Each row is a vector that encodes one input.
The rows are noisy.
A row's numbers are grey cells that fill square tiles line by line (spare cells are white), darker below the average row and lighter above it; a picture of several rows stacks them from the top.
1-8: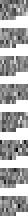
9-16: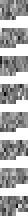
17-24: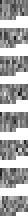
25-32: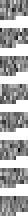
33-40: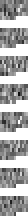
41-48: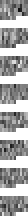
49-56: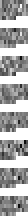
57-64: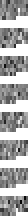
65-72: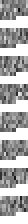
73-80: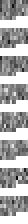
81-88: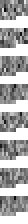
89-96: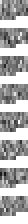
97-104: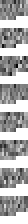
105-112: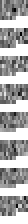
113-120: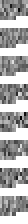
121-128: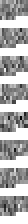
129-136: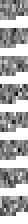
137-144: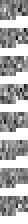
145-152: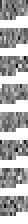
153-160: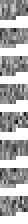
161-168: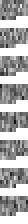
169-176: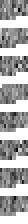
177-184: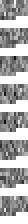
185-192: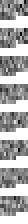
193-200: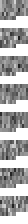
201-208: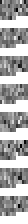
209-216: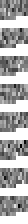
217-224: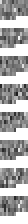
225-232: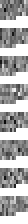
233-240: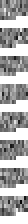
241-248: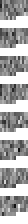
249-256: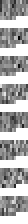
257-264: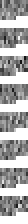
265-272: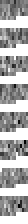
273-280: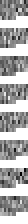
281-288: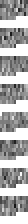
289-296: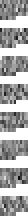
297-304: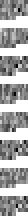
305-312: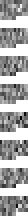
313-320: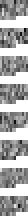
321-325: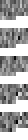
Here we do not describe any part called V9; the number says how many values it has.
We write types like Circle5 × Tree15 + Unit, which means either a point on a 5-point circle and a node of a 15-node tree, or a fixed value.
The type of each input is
(Bool × Bool × Bool + V9) × List3(Line7).
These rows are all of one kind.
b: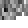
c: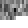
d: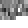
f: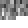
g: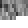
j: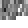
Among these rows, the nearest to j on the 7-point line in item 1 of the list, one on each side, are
b and d.
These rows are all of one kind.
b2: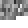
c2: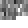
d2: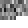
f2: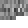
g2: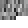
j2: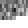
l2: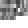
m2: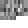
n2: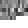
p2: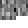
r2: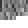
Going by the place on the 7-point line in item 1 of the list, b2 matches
f2, l2, m2 and n2.
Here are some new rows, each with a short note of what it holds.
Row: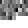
three true/false values, together with the empty list
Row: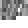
three true/false values, together with a list of three items
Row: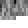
three true/false values, together with a list of one item
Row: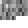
a value of V9, together with a list of three items
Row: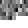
three true/false values, together with the empty list
